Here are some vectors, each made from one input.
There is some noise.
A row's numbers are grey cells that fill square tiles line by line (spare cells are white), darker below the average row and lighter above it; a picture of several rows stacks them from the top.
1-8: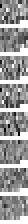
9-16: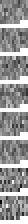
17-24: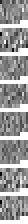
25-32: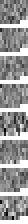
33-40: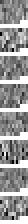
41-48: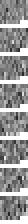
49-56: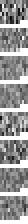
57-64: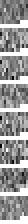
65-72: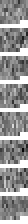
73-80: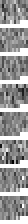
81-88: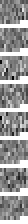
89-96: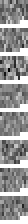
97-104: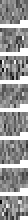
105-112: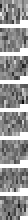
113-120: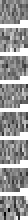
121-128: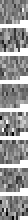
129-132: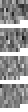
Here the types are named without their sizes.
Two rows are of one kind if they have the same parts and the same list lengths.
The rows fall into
4 kinds.
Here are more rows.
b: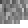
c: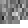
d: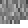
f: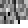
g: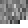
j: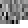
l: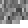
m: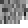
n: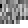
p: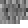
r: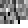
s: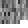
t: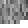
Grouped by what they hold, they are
b, d, l, t
c, g, m, p, s
f, r
j, n

